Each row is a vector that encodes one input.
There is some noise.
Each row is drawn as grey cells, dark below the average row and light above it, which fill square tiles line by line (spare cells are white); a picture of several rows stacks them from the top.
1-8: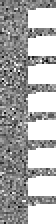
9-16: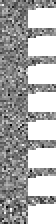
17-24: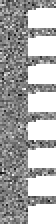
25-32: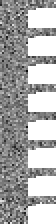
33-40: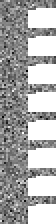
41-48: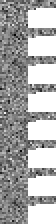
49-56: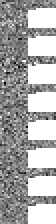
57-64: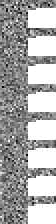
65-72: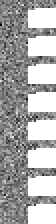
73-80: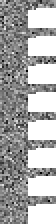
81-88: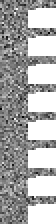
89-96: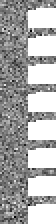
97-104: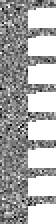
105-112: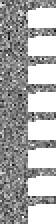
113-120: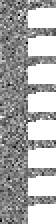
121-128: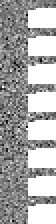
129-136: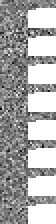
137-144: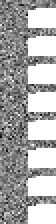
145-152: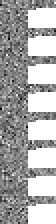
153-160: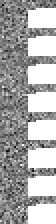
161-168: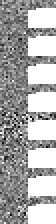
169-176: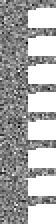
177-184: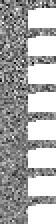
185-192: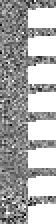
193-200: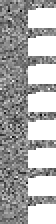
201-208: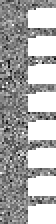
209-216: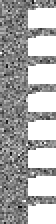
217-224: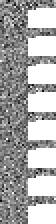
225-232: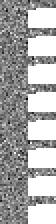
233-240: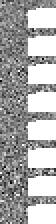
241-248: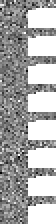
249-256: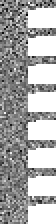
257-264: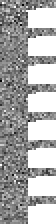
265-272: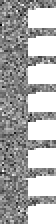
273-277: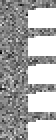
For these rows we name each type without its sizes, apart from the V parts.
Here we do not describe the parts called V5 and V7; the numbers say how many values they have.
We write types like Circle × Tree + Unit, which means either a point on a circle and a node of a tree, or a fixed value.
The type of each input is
Bool × (Tree + V7) + Line + V5.
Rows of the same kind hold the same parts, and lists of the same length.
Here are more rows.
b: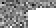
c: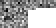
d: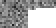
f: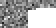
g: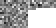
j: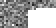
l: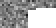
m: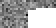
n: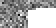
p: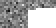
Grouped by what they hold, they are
b, c, n
d, p
f, j, l, m
g

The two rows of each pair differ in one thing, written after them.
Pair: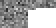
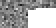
the node of the tree
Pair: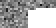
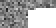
the node of the tree
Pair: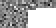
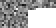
the node of the tree
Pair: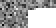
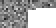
the node of the tree
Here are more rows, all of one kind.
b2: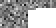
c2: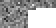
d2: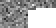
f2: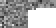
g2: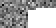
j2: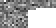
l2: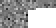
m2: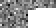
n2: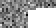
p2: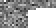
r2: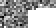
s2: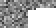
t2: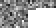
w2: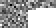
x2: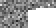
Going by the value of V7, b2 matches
f2, n2, r2 and w2.
